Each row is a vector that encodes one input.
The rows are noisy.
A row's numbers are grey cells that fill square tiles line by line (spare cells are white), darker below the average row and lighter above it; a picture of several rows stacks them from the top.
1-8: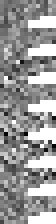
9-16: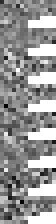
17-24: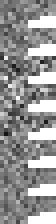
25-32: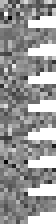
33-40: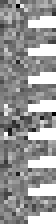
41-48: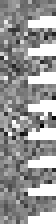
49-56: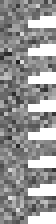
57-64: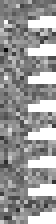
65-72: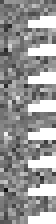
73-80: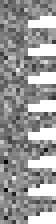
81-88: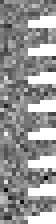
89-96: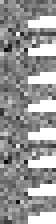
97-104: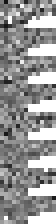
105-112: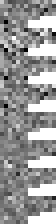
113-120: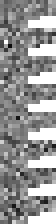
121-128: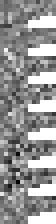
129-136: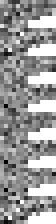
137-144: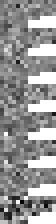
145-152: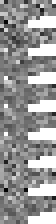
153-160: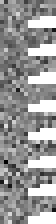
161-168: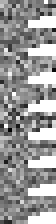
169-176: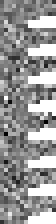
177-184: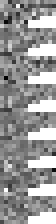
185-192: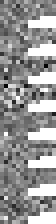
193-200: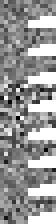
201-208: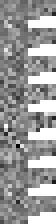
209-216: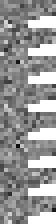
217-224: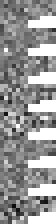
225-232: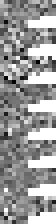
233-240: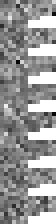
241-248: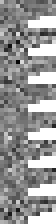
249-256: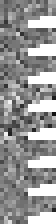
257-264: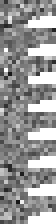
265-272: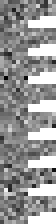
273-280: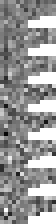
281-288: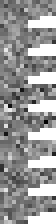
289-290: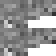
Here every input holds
either a node of a 13-node tree, or four true/false values.
